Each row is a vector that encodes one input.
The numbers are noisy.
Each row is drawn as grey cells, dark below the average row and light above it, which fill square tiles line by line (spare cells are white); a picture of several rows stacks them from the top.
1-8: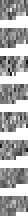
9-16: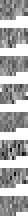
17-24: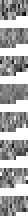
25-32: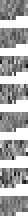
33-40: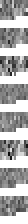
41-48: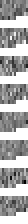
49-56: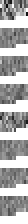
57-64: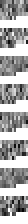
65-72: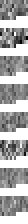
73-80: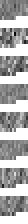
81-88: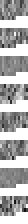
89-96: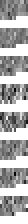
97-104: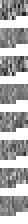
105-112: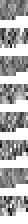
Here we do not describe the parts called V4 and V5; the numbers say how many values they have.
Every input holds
a true/false value and a value of V5, together with either a point on a 6-point line, or a value of V4.
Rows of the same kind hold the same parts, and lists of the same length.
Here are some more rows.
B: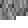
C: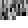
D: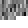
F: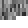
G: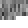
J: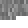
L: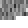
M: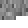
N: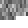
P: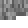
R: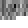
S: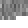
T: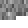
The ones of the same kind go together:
B, C, D, F, G, J, L
M, N, P, R, S, T

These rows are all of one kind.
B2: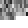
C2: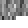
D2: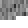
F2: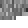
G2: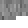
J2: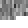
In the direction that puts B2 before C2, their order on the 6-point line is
B2, D2, C2, G2, F2, J2.
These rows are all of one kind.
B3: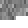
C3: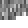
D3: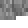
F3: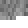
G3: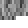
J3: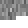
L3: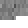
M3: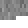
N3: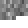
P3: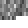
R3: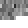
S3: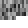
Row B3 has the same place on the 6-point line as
D3, F3 and G3.
